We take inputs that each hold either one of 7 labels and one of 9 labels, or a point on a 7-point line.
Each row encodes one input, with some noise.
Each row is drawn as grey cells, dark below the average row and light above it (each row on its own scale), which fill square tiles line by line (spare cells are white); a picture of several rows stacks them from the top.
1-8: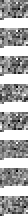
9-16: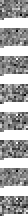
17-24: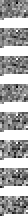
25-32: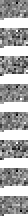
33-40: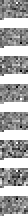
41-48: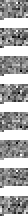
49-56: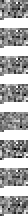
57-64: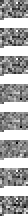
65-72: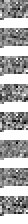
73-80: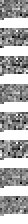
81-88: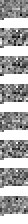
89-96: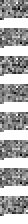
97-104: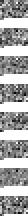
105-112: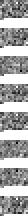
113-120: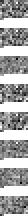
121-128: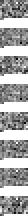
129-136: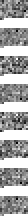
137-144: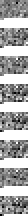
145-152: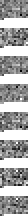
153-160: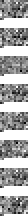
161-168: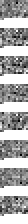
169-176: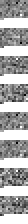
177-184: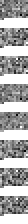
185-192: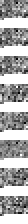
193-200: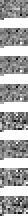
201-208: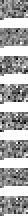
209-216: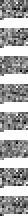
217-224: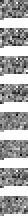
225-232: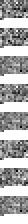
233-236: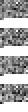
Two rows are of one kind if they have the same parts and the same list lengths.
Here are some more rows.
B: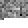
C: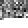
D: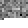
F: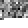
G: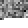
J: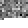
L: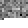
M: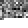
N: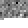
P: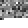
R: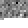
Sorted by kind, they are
B, D, J, L, N, R
C, F, G, M, P

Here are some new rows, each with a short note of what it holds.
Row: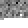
a point on a 7-point line
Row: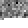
a point on a 7-point line
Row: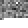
one of 7 labels and one of 9 labels
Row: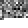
one of 7 labels and one of 9 labels
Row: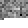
a point on a 7-point line
